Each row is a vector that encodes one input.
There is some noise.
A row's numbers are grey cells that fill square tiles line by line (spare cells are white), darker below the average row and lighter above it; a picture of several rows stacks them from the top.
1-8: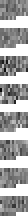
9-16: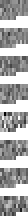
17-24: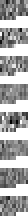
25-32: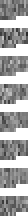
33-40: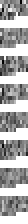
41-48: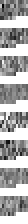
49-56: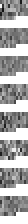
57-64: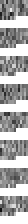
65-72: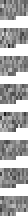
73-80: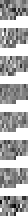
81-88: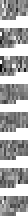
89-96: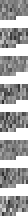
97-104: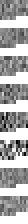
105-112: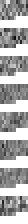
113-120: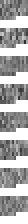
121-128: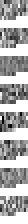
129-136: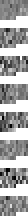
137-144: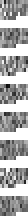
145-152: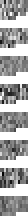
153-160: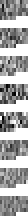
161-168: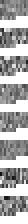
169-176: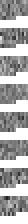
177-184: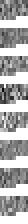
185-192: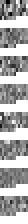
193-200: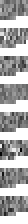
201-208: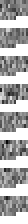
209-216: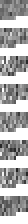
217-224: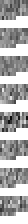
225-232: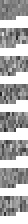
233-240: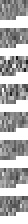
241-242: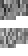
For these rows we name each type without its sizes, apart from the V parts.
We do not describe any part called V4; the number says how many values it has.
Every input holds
either a point on a line, or a node of a tree and a value of V4, or four true/false values.
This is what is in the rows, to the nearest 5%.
About 15% of them hold a point on a line. About 15% of them hold a node of a tree and a value of V4. The rest hold four true/false values.
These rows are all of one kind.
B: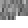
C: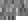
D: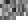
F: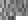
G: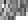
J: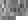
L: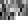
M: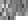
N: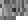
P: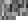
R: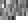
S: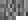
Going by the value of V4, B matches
C, F and S.
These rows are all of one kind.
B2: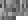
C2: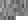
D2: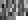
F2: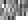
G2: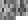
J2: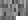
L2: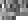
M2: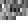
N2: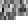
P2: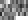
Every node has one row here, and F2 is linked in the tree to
J2.
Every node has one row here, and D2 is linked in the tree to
C2, G2 and L2.
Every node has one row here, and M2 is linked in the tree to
P2.
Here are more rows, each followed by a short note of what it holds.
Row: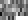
a node of a tree and a value of V4
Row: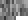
a point on a line
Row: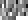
a point on a line
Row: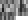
a node of a tree and a value of V4
